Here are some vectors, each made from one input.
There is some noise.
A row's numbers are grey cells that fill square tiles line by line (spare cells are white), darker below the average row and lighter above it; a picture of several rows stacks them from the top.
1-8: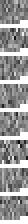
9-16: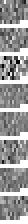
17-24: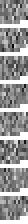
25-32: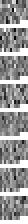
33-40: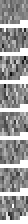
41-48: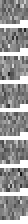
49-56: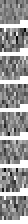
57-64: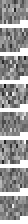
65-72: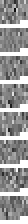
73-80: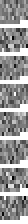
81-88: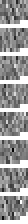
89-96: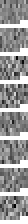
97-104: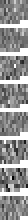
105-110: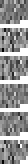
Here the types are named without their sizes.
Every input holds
a point on a line and a true/false value.
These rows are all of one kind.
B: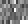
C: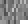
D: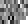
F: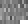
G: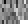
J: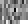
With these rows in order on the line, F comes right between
D and G.
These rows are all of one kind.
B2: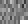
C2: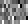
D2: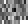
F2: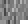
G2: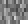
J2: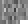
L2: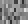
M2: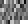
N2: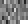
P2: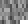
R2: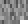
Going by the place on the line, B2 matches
G2 and P2.
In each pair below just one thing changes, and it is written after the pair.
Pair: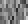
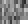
the true/false value
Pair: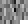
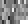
the true/false value
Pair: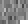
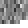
the true/false value
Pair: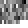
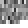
the true/false value
